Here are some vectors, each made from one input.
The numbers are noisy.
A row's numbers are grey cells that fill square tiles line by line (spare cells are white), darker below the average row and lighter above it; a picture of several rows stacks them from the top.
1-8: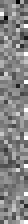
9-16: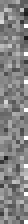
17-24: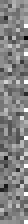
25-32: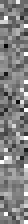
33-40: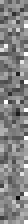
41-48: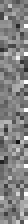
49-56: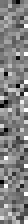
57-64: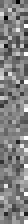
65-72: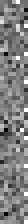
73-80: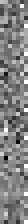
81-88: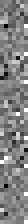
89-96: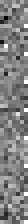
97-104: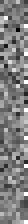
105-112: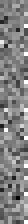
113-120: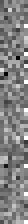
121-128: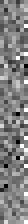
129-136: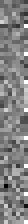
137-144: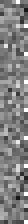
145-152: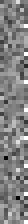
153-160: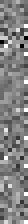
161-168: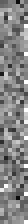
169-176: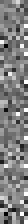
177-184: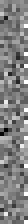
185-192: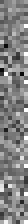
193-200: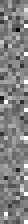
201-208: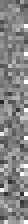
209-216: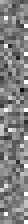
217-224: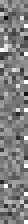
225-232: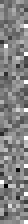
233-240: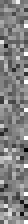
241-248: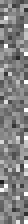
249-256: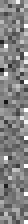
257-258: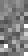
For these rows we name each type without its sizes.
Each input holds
a node of a tree, together with either a point on a circle, or three true/false values.
